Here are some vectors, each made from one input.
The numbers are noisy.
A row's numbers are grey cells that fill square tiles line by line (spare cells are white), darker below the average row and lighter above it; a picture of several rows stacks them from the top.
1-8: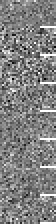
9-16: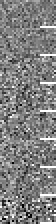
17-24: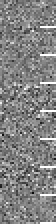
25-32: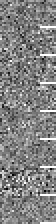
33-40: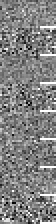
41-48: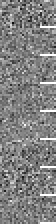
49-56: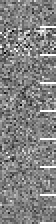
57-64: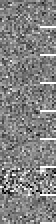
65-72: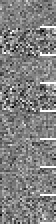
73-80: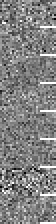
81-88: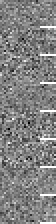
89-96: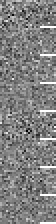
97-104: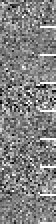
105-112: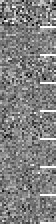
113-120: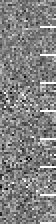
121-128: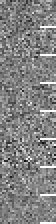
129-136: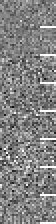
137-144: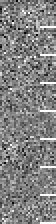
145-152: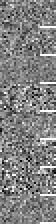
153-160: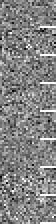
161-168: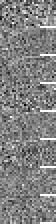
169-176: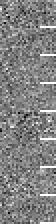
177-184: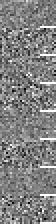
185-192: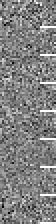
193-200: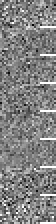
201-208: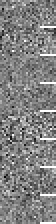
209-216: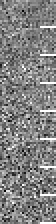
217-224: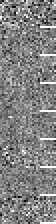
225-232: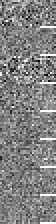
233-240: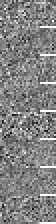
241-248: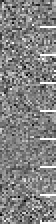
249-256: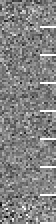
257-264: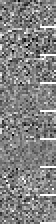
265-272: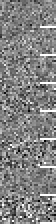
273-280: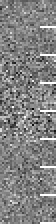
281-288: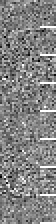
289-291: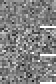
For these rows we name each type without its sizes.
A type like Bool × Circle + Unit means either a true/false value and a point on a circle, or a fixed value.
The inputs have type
(Bool × Bool × Bool + Unit) × Label + Line × (Tree + Unit).
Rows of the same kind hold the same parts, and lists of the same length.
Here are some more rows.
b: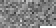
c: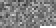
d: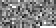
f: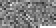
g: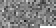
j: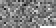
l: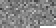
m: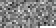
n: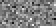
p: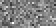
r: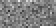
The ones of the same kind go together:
b, g, n
c, j
d, f, r
l, m, p

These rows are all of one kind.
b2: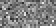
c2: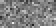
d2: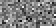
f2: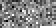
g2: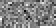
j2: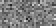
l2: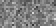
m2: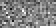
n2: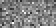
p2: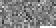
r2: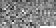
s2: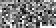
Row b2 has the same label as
d2, f2, p2 and s2.
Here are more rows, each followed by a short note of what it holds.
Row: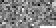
a point on a line and a node of a tree
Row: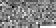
a label
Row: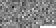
a label
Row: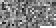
a label
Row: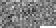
a point on a line and a node of a tree
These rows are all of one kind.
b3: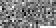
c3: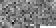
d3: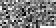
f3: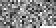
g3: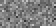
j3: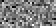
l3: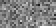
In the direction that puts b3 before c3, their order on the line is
l3, j3, b3, c3, d3, g3, f3.
